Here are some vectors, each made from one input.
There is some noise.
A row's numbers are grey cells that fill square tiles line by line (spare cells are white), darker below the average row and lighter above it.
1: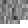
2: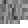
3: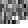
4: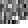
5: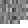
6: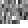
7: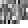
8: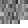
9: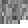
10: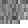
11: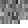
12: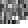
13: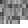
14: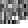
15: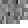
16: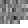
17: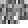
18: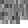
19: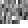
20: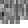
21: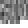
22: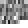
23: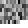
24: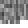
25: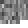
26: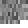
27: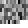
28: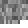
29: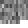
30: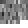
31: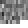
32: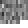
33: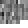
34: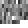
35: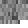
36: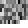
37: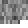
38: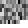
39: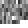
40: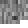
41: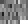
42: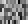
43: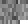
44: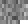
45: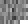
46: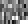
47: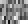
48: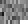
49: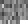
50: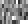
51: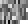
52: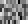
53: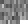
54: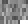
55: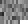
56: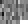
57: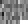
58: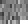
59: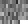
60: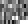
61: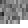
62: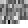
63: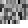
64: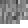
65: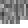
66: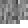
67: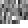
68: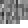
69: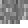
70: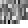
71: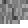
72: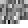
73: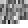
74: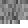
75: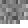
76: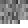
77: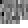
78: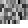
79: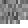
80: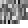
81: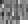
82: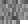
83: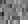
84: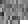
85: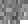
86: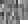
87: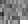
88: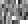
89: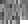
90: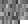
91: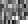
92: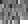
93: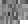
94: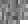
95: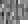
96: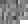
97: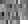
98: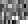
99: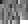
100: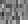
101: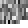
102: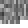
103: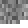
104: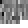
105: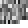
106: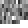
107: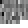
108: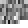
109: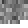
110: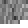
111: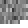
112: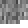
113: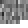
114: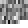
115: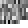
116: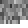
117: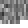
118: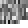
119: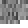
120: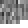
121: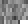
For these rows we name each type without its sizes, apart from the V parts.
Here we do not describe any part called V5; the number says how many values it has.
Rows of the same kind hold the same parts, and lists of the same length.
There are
2 kinds of row.
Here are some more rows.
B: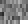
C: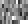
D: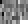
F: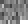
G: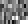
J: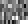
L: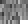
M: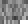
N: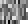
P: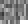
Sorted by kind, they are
B, D, F, L, M, P
C, G, J, N

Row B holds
a node of a tree and a true/false value.
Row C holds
a value of V5.
